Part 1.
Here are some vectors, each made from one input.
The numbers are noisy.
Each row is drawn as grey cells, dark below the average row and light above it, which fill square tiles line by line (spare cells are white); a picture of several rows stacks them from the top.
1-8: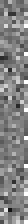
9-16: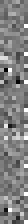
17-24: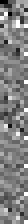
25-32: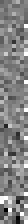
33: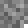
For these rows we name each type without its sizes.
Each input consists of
a point on a line.
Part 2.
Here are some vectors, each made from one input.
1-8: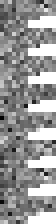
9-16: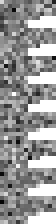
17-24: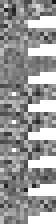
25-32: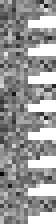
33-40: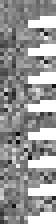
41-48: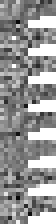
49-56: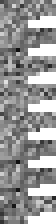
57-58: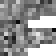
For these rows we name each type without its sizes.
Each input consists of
a node of a tree.
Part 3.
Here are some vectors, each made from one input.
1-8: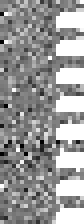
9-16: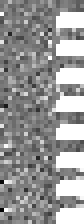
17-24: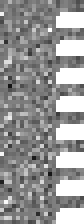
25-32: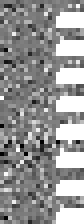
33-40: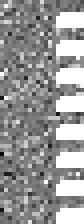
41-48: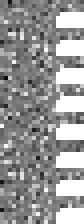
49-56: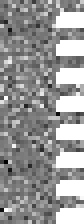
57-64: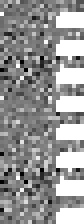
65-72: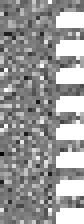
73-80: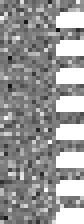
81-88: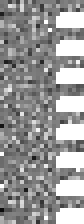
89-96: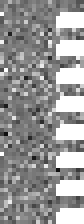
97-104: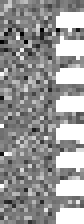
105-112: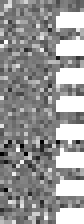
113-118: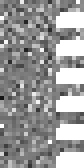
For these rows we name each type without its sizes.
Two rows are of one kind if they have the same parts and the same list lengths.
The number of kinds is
2.
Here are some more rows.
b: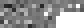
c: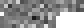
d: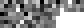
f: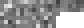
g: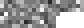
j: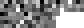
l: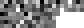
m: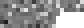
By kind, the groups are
b, c, f, g, m
d, j, l

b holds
a node of a tree.
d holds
a fixed value.
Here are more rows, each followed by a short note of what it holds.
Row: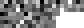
a fixed value
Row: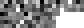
a fixed value
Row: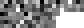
a fixed value
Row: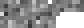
a node of a tree
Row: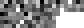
a fixed value
